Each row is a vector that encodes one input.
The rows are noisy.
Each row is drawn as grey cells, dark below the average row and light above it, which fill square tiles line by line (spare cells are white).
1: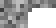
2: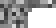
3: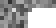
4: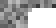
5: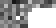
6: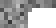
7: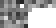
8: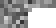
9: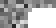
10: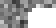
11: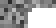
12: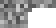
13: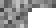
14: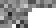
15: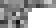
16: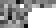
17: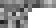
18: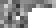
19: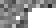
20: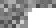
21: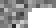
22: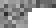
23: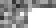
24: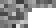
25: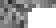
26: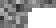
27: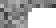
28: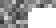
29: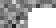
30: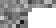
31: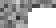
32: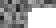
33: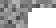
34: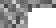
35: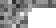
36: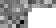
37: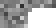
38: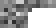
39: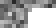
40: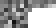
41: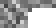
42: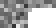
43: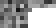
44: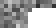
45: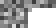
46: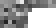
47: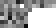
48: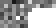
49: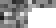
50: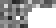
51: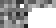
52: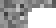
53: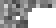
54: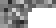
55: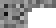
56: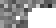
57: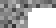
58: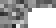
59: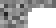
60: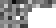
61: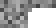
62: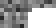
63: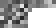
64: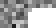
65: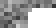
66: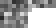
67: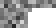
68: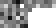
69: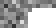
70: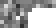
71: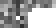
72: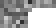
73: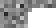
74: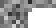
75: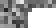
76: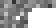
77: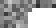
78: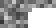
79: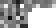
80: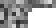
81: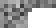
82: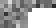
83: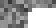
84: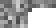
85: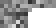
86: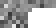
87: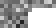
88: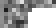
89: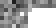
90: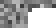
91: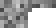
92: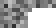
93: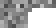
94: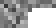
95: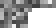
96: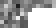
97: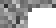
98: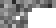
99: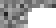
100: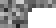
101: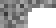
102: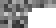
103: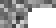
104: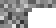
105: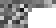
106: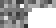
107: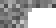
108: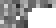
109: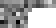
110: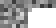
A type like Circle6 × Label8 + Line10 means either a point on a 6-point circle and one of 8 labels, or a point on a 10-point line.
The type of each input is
Line5 × (Line5 + Tree8).
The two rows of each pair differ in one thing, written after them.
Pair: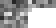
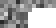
the node of the tree
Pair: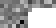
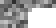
the node of the tree
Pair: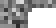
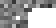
the node of the tree
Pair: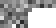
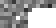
the node of the tree
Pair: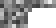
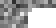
the node of the tree
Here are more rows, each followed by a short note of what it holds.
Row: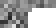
a point on a 5-point line and a node of an 8-node tree
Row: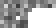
a point on a 5-point line and a node of an 8-node tree
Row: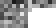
a point on a 5-point line and a node of an 8-node tree
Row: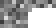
a point on a 5-point line and a node of an 8-node tree
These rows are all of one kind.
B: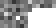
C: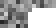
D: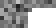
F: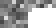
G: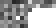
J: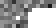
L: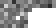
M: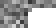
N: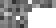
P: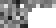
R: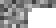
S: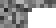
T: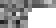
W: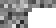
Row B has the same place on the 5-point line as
C, F, N and T.
